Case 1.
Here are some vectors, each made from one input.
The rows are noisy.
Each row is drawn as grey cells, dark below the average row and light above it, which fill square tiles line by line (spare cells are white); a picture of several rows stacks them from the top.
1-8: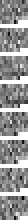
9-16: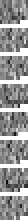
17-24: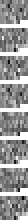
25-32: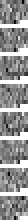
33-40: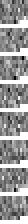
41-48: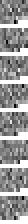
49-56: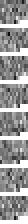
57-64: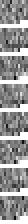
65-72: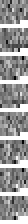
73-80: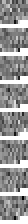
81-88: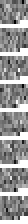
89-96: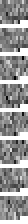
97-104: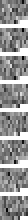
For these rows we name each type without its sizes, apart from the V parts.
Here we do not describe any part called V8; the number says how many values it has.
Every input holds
either a node of a tree, or a true/false value and a value of V8.
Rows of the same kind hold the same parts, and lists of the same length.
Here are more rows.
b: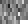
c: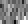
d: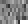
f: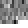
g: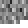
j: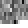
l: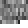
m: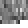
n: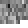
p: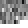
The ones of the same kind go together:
b, d, g, l, m, n
c, f, j, p

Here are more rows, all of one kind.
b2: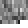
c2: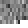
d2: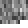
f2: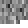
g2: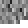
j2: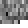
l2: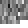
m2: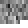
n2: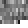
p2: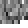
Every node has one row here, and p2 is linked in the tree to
j2.
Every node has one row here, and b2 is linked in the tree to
d2 and n2.
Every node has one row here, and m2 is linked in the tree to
c2, f2 and l2.
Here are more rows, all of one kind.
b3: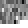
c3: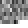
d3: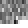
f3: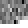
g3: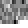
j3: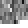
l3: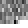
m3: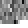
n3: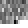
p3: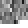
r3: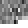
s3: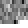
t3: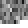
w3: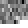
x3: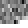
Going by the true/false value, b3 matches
f3, t3, w3 and x3.
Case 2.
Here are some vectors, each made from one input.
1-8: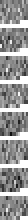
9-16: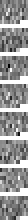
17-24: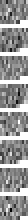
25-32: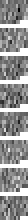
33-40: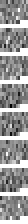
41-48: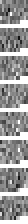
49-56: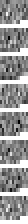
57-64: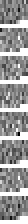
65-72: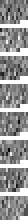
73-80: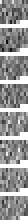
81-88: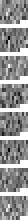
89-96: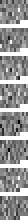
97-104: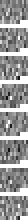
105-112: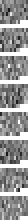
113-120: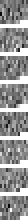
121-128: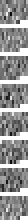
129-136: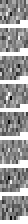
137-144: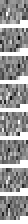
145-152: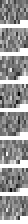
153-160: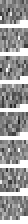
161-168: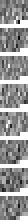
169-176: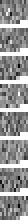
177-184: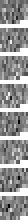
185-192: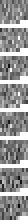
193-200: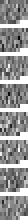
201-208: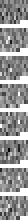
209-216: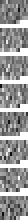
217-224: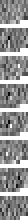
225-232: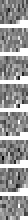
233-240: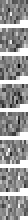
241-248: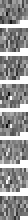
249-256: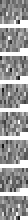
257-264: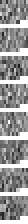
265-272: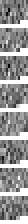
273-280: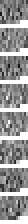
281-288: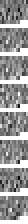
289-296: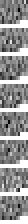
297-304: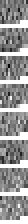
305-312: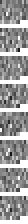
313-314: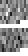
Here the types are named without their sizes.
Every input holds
a node of a tree, together with either a node of a tree, or three true/false values.
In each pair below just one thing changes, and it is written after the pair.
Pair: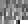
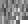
one of the three true/false values
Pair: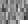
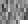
one of the three true/false values
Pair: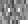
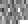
one of the three true/false values
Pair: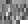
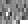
the node of the tree
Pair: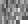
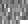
the node of the tree
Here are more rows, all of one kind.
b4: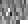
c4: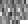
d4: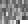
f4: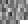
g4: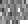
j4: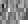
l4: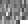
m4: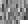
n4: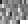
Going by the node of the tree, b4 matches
c4 and g4.
